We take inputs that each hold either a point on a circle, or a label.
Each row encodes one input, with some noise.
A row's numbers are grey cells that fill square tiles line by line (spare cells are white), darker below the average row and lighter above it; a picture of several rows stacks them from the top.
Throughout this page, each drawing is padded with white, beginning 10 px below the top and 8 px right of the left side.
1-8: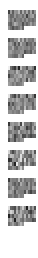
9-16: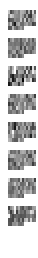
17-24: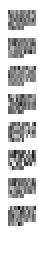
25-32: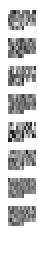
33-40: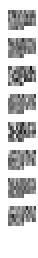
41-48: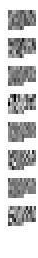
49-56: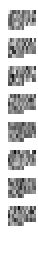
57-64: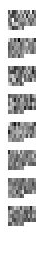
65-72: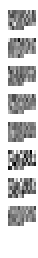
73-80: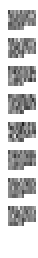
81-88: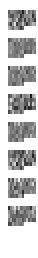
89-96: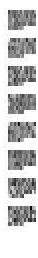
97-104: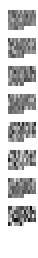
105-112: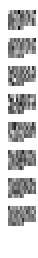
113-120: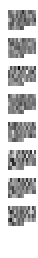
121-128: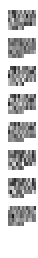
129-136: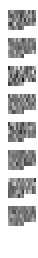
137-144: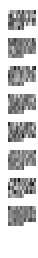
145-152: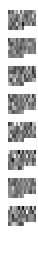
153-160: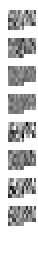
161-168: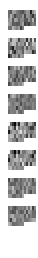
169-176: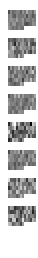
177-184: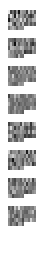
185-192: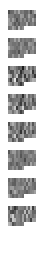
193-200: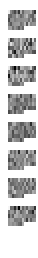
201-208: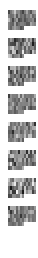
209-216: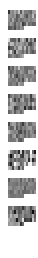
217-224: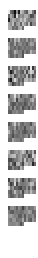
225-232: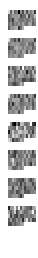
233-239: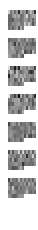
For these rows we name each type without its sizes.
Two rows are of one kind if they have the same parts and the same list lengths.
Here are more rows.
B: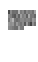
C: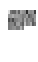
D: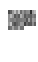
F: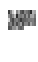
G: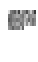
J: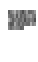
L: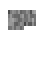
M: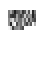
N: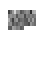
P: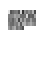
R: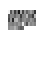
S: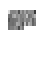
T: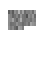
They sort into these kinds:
B, D, F, J, L, M, N, T
C, G, P, R, S

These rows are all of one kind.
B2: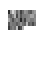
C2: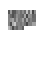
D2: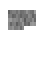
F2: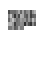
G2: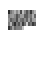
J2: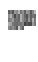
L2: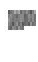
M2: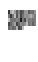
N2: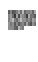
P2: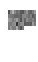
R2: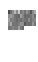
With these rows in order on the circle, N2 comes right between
D2 and G2.
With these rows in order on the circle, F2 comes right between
B2 and P2.
